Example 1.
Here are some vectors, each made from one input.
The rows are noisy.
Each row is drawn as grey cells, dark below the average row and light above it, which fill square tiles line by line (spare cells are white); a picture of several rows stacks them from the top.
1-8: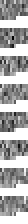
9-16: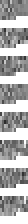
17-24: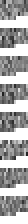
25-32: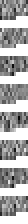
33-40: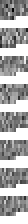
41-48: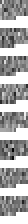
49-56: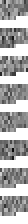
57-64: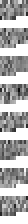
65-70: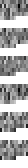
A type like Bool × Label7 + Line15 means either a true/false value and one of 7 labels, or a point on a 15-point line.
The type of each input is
Tree11.
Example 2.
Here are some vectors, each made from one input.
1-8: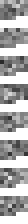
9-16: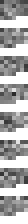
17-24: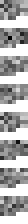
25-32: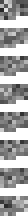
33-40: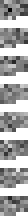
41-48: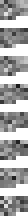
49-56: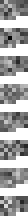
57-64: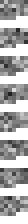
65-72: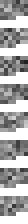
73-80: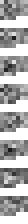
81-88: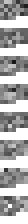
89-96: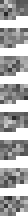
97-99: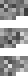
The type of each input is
Bool × Bool × Bool × Bool × Bool.
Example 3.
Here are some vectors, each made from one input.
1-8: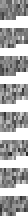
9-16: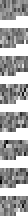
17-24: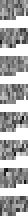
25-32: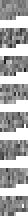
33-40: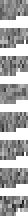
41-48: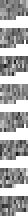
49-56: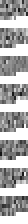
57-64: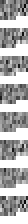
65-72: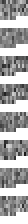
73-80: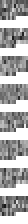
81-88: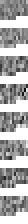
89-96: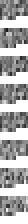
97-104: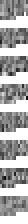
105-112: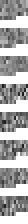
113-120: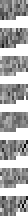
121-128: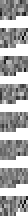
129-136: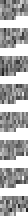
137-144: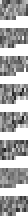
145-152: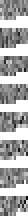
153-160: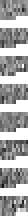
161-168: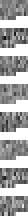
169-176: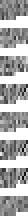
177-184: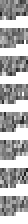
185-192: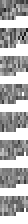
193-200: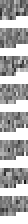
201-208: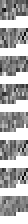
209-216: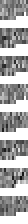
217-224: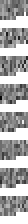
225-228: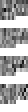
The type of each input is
Tree19.
